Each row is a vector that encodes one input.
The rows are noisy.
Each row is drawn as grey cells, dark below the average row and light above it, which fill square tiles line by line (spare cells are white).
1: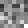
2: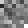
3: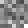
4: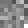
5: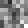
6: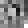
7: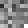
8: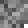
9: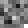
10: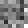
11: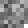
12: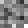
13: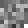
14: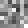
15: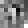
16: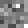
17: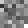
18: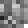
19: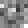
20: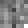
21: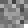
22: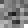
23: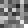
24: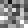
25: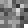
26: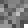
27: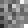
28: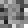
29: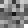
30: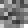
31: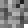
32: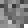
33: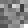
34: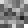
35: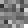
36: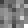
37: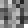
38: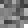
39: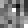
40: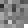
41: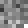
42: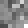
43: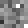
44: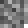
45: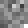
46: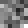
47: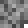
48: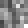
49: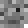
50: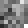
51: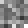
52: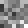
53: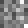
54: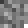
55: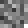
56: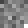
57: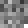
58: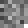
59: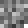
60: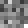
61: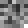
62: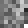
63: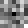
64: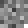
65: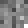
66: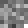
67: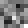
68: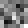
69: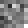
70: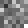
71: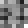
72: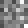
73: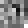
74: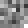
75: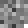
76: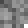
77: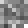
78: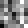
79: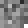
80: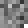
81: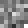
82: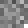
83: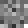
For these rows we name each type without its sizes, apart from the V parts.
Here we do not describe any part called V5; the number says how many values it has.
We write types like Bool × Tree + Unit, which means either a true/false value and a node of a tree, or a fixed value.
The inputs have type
(Bool × Bool × Bool + V5) × Line.
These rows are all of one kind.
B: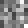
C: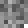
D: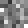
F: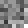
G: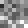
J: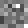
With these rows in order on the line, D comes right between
C and J.
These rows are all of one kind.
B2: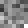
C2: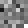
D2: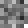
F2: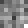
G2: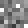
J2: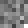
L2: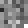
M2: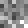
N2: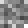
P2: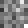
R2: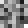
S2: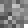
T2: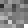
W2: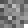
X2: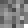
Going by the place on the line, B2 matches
F2, M2, S2 and W2.
